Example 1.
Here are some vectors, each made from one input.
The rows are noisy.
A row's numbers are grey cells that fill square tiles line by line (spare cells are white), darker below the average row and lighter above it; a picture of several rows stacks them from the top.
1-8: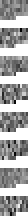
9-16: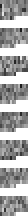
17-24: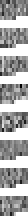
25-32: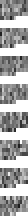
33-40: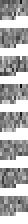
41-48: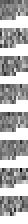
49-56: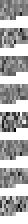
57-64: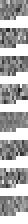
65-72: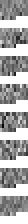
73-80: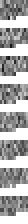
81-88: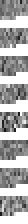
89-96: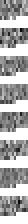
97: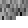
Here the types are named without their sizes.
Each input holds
a node of a tree, together with either a point on a line, or a node of a tree.
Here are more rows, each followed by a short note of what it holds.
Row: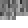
a node of each of two trees
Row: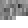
a point on a line and a node of a tree
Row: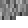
a point on a line and a node of a tree
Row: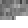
a node of each of two trees
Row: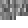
a point on a line and a node of a tree
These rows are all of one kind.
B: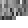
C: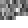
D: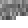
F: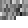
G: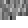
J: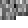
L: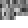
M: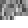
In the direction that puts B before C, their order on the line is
L, B, C, M, D, G, F, J.
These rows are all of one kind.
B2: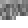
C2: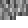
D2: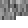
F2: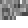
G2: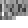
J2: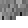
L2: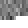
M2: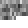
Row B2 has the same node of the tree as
D2 and M2.
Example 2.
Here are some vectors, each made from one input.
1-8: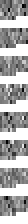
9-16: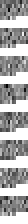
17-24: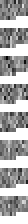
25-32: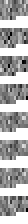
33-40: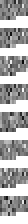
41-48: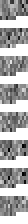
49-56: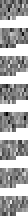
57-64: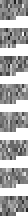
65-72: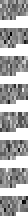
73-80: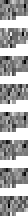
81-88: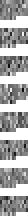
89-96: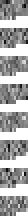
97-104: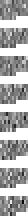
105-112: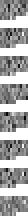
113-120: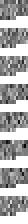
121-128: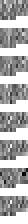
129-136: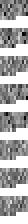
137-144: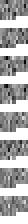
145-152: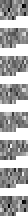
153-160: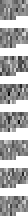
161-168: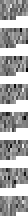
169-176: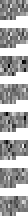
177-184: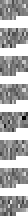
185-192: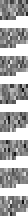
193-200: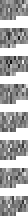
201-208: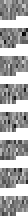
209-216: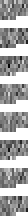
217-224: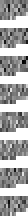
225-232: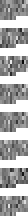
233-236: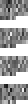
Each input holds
a true/false value, together with either a point on an 11-point line, or a point on a 13-point line.
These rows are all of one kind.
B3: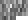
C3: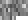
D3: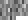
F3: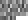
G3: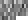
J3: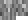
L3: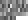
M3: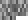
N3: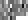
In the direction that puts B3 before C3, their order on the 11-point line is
N3, D3, F3, L3, B3, J3, G3, C3, M3.
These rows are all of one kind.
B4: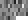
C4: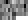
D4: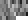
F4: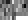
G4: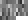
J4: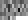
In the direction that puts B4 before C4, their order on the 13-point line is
D4, G4, B4, J4, C4, F4.
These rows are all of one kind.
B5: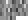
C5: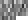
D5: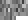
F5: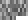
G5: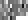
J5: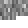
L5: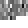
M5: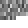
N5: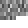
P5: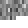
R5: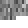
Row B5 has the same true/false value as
D5, J5, P5 and R5.
